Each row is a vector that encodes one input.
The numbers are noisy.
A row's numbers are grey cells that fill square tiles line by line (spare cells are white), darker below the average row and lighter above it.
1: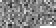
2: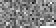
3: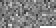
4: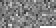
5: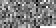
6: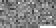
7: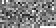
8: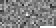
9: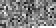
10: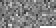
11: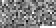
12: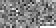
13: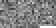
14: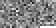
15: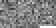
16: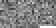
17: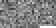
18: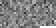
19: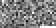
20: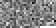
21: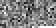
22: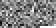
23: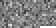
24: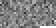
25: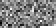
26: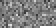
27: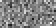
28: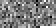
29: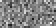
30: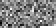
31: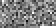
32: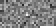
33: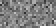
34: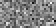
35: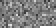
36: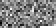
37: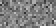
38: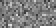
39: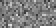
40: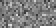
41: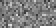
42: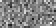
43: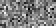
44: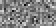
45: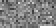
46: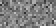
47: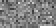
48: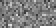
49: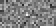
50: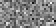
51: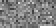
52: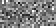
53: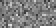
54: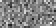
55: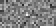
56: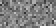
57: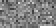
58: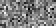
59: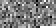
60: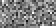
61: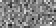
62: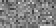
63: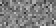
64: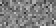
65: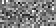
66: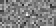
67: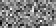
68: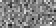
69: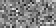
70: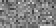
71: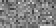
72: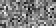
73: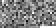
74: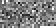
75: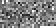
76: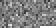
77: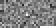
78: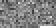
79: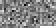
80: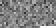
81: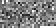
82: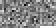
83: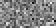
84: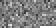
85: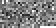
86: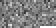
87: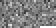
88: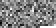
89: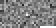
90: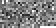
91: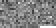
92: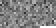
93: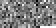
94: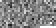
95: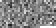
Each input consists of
either one of 5 labels, or three true/false values.
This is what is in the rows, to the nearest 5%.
About 30% of them hold one of 5 labels. The rest hold three true/false values.
